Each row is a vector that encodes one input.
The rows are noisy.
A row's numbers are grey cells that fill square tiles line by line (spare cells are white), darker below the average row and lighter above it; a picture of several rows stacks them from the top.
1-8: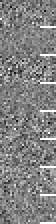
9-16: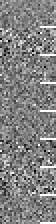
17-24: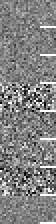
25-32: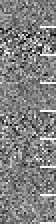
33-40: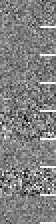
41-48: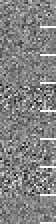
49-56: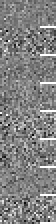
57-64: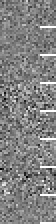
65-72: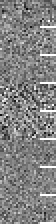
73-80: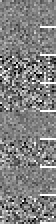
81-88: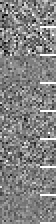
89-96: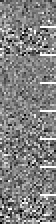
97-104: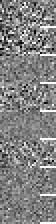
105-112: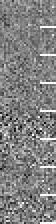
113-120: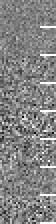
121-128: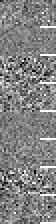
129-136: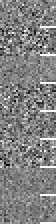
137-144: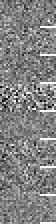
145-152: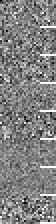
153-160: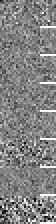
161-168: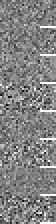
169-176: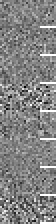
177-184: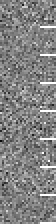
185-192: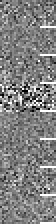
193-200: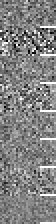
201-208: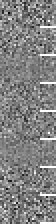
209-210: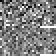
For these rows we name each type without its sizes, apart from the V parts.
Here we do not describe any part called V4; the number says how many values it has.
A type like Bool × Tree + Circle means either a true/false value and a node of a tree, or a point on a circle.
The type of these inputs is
Bool × Bool × Bool × Label + V4 × V4.
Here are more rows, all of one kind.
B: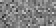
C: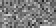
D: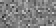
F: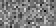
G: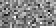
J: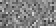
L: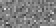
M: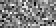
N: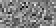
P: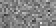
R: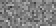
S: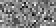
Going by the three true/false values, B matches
C, D, M and N.
